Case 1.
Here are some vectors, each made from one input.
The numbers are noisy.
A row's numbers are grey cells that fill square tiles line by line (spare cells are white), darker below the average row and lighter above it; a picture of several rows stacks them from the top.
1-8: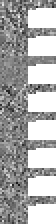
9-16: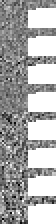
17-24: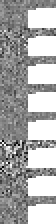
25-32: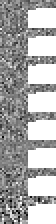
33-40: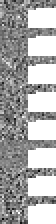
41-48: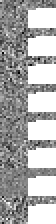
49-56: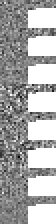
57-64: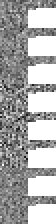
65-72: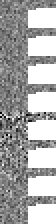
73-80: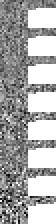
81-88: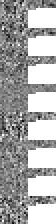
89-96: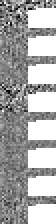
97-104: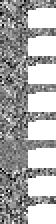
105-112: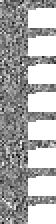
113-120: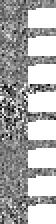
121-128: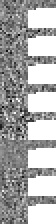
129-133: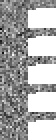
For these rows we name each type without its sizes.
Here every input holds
either a label, or a point on a line, or three true/false values.
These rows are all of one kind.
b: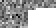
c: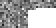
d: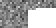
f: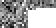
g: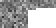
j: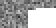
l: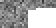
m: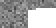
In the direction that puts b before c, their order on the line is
d, b, l, j, c, m, f, g.
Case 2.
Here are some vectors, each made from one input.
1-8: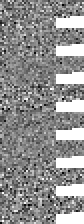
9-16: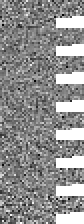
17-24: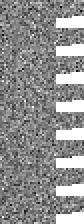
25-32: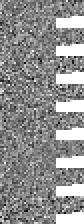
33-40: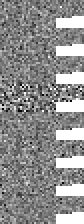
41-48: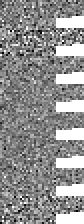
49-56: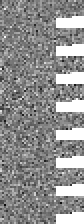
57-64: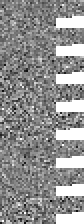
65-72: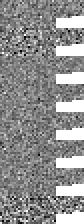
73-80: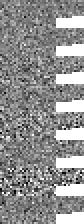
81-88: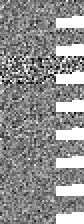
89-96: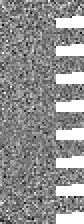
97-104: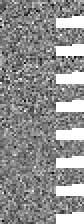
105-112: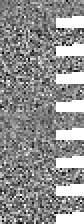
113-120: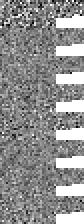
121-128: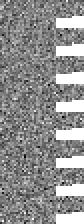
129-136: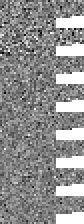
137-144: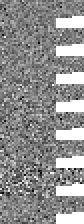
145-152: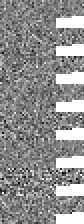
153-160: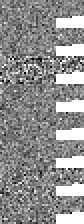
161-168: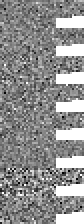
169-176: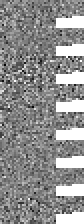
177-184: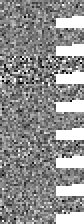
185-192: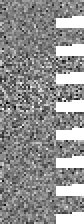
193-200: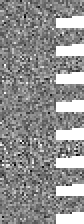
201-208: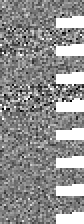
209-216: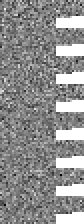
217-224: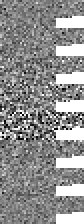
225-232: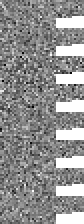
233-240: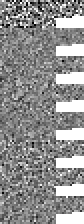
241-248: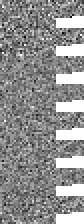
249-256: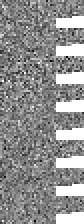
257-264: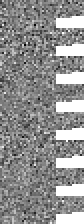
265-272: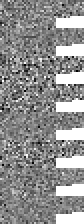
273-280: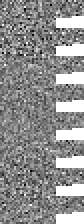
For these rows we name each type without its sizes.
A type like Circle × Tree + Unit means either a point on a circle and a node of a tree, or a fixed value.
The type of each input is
List(Line) × (Tree + Unit).
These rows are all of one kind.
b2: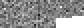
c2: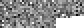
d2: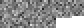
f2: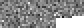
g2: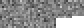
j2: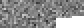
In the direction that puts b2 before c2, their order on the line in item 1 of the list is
f2, b2, j2, g2, d2, c2.
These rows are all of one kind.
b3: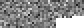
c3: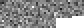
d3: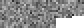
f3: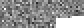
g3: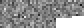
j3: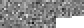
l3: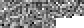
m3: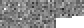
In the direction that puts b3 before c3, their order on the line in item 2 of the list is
d3, l3, f3, j3, m3, b3, g3, c3.
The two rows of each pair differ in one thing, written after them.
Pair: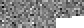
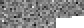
the node of the tree
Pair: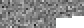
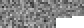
the place on the line in item 2 of the list
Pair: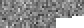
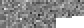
the node of the tree
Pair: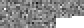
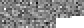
the node of the tree
